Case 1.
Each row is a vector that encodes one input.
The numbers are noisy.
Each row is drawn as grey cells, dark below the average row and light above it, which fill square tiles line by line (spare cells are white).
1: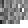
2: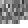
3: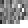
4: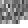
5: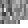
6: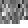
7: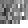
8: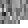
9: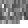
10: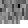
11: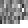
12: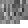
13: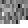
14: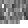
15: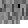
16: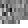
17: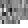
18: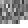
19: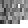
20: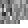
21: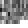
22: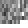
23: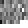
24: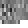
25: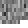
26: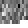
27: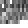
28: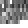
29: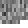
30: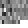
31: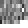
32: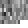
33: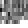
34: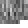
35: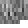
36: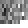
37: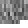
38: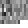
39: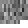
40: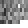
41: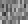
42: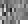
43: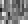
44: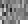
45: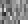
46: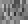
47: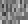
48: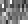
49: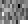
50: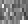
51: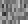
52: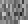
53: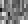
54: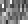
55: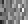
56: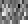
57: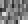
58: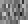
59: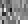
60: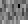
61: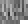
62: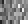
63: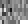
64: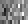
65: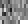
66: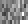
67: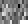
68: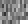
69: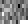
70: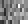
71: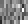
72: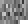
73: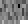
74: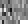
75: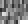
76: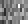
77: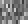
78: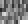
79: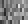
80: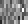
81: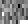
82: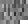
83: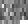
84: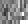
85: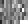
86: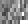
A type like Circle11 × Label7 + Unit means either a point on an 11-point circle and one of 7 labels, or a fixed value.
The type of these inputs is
Line10 + Line11.
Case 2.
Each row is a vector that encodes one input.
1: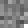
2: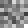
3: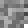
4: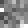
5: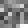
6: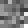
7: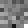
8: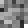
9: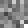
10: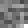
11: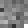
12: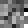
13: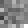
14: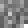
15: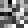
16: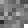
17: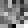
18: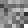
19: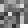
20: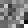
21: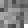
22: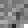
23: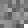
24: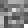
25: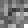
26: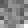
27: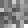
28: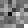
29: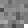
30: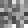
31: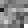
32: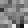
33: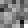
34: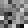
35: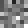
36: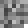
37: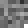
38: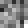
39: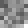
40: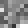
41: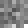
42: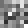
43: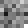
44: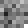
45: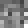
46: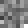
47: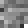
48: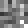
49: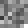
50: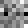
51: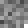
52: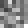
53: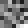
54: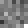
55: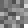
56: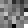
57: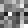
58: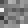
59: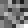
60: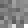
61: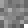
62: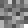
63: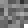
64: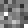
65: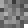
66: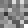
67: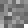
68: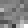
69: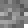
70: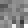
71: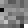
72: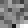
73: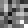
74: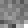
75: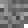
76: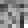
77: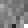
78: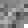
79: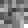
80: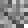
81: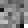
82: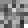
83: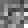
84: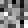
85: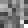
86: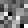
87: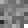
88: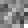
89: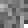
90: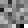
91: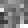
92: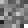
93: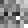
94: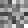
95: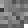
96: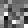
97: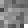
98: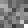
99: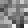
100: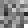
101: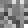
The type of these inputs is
Bool × Bool × Bool × Bool + Line3 × Line5 + Unit.
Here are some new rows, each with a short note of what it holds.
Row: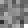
four true/false values
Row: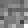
four true/false values
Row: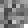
a fixed value
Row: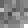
four true/false values
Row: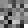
a fixed value
